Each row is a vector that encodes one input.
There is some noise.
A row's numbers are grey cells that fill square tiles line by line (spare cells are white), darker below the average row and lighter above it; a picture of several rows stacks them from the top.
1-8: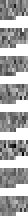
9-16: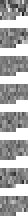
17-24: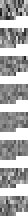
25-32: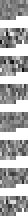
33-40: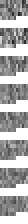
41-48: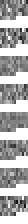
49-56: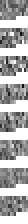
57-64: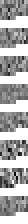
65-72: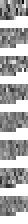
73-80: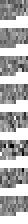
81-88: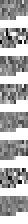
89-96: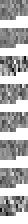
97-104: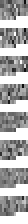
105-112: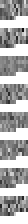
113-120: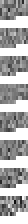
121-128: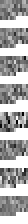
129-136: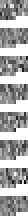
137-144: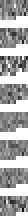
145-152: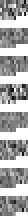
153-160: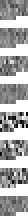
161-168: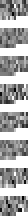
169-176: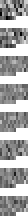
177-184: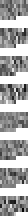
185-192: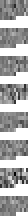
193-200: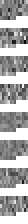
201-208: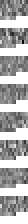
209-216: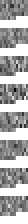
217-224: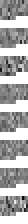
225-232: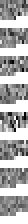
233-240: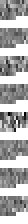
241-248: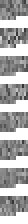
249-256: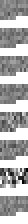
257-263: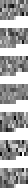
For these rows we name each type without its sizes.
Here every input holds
either a label, or a point on a line.
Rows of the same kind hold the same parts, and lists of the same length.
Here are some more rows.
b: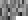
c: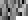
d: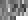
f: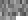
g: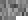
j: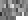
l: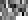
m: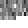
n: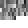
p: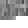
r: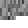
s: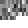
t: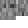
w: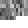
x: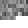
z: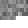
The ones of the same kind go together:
b, c, d, g, l, r, t
f, j, m, n, p, s, w, x, z

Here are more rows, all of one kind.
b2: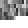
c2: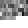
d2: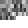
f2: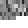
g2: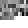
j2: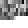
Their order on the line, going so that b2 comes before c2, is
f2, j2, b2, c2, g2, d2.
